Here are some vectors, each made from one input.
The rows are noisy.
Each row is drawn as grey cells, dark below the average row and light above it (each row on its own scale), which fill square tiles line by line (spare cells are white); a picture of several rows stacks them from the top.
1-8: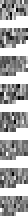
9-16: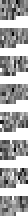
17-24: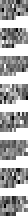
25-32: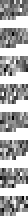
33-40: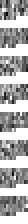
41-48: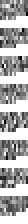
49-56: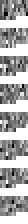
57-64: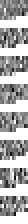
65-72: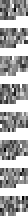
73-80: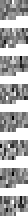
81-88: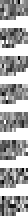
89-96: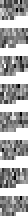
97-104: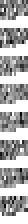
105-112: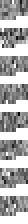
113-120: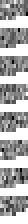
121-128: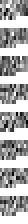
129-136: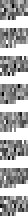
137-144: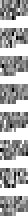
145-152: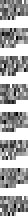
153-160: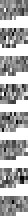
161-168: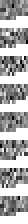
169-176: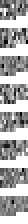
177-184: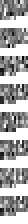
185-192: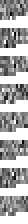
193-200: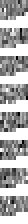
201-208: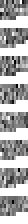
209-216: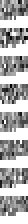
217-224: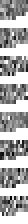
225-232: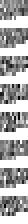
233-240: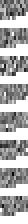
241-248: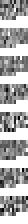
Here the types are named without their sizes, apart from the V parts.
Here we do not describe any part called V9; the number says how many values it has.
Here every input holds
a value of V9, together with either a point on a circle and a true/false value, or a node of a tree.
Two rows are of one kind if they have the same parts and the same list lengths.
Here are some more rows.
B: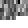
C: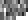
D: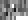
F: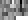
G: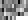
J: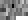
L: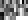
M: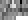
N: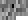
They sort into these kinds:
B, C, G, J, N
D, F, L, M

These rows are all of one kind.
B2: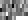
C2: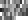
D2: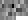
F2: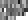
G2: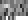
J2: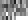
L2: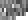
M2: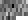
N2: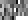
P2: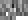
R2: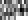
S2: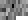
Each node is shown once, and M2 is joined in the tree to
R2.
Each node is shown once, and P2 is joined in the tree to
B2.
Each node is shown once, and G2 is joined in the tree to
R2.
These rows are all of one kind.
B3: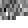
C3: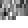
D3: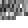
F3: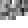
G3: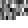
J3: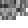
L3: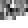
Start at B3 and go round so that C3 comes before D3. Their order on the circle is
B3, F3, C3, J3, G3, L3, D3.
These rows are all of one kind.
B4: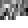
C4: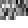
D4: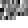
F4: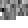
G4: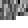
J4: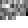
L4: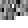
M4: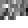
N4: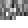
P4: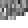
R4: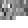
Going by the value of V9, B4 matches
C4, J4, M4 and R4.
